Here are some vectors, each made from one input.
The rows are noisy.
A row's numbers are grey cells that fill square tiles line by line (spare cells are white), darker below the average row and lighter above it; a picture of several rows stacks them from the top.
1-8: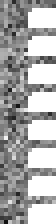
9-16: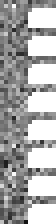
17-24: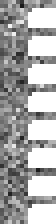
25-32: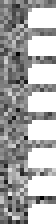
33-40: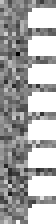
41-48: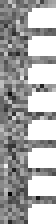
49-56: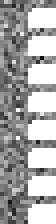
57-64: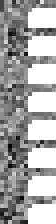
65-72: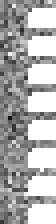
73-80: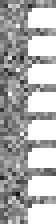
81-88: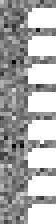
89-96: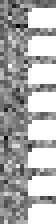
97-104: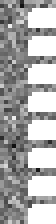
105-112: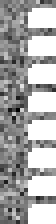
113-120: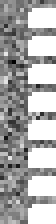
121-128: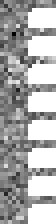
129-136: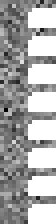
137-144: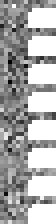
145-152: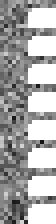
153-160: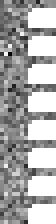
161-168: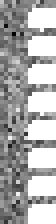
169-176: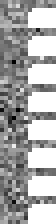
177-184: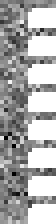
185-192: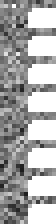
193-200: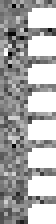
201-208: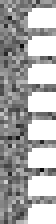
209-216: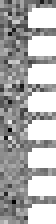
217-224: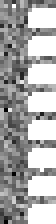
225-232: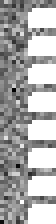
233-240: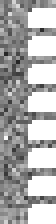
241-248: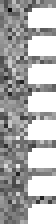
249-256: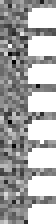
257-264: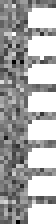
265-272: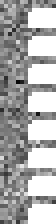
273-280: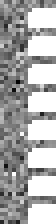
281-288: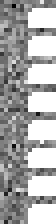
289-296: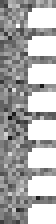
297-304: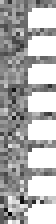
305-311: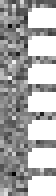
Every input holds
a node of a 10-node tree, together with either a point on each of two 18-point circles, or a fixed value.
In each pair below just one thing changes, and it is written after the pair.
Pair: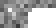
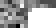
the place on one of the two 18-point circles
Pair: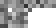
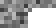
the place on one of the two 18-point circles
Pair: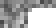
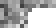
the place on one of the two 18-point circles
